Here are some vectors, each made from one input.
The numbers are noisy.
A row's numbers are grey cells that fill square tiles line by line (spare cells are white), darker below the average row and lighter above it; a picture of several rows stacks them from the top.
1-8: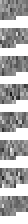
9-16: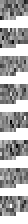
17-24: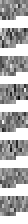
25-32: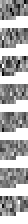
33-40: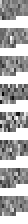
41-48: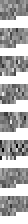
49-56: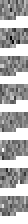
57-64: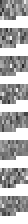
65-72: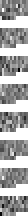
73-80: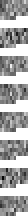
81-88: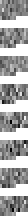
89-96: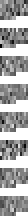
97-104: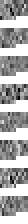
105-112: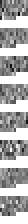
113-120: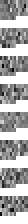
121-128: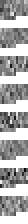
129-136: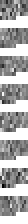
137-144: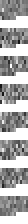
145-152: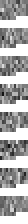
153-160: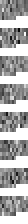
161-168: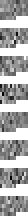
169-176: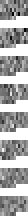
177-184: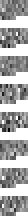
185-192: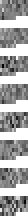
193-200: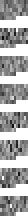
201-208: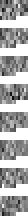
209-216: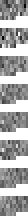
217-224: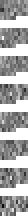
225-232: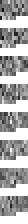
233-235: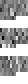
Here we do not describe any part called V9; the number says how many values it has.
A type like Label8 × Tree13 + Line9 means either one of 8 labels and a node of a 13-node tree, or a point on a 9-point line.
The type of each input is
(Bool × Bool × Bool × Bool × Line5 + V9 × V9) × Circle5.
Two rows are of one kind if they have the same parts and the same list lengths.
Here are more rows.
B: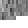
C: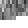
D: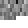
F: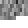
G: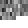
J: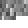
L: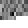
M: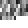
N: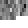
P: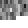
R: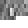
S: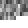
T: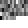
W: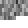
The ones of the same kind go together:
B, C, D, F, G, J, M, N, P, R, S, W
L, T

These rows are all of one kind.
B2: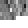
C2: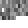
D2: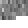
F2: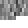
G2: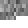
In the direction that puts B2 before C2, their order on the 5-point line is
B2, C2, D2, G2, F2.
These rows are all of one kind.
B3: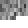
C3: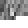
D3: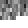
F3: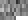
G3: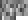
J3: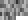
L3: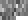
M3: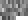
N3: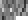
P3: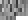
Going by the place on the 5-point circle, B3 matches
C3 and G3.
